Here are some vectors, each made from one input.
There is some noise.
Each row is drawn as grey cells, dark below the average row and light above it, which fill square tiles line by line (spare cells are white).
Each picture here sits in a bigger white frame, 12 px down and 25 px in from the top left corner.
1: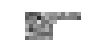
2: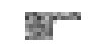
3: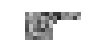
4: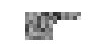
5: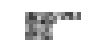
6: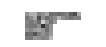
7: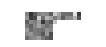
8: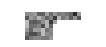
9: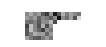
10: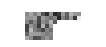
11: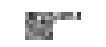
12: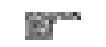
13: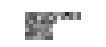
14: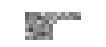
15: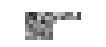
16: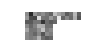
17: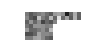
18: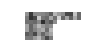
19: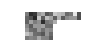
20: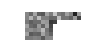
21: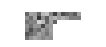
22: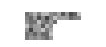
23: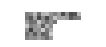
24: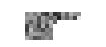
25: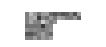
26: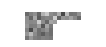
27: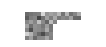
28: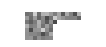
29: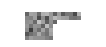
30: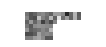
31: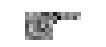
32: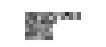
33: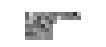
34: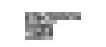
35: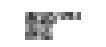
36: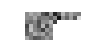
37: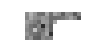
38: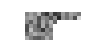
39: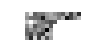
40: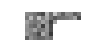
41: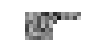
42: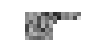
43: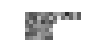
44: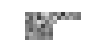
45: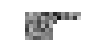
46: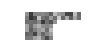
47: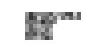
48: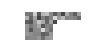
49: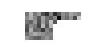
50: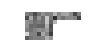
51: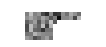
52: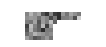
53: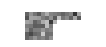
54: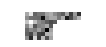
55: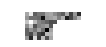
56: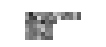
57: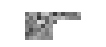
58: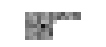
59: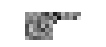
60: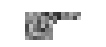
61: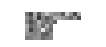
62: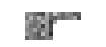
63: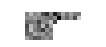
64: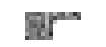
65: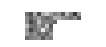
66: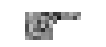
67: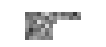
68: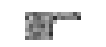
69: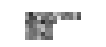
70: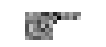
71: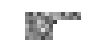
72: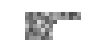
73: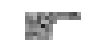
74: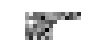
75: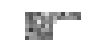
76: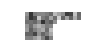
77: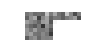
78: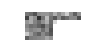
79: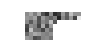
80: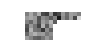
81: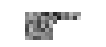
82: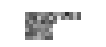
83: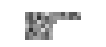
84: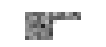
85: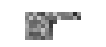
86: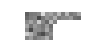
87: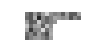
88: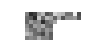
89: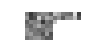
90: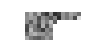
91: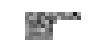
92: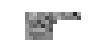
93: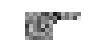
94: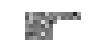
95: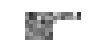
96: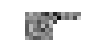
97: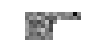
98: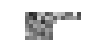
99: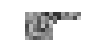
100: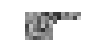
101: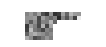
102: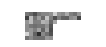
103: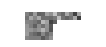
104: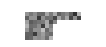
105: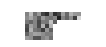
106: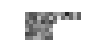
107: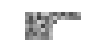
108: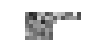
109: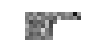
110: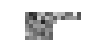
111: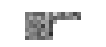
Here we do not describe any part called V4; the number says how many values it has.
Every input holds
either a true/false value and a value of V4, or a list of up to three points on a 5-point line.
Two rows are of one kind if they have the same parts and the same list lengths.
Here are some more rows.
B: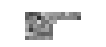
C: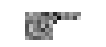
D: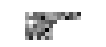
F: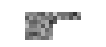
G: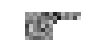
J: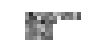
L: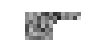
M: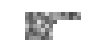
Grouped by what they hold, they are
B, M
C, G, L
D
F
J

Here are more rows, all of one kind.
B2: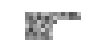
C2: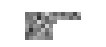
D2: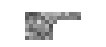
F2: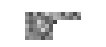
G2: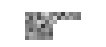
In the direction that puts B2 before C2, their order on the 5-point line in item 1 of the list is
D2, G2, F2, B2, C2.
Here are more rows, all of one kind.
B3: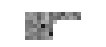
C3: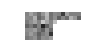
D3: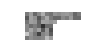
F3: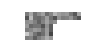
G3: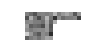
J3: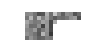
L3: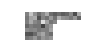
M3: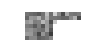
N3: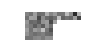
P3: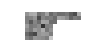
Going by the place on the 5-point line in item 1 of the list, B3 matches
C3, J3 and M3.
